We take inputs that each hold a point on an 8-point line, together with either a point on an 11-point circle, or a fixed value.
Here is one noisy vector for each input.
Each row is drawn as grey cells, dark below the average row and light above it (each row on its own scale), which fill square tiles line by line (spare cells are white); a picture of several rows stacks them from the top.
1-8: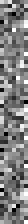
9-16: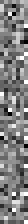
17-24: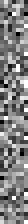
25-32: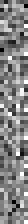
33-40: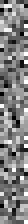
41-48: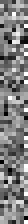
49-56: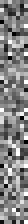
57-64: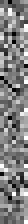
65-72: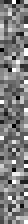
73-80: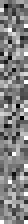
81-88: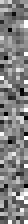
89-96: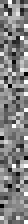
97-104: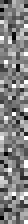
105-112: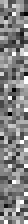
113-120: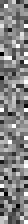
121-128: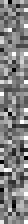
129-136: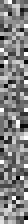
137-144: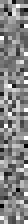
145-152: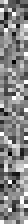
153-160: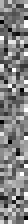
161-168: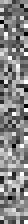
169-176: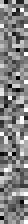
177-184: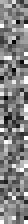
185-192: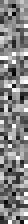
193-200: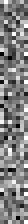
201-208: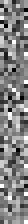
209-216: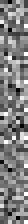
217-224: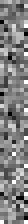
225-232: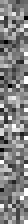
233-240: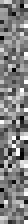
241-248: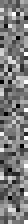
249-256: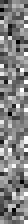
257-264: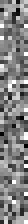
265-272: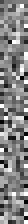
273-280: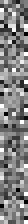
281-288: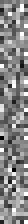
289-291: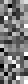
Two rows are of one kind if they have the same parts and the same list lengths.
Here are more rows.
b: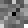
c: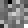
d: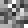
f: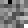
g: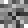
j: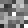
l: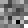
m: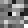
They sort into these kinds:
b, d, f, g, l
c, j, m

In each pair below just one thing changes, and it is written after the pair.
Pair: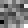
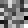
the place on the 11-point circle
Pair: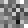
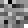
the place on the 8-point line
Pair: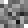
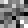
the place on the 11-point circle
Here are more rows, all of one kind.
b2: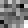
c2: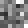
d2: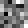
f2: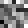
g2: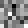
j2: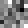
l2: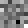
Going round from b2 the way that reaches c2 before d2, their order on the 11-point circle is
b2, g2, l2, j2, f2, c2, d2.
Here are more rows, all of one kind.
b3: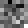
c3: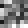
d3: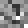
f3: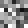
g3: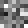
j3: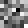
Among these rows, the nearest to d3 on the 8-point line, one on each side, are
b3 and f3.
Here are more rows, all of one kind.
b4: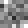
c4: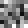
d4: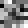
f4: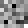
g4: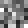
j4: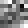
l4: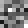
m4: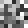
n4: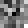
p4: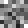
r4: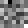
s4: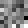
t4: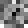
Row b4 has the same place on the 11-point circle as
c4, f4 and r4.
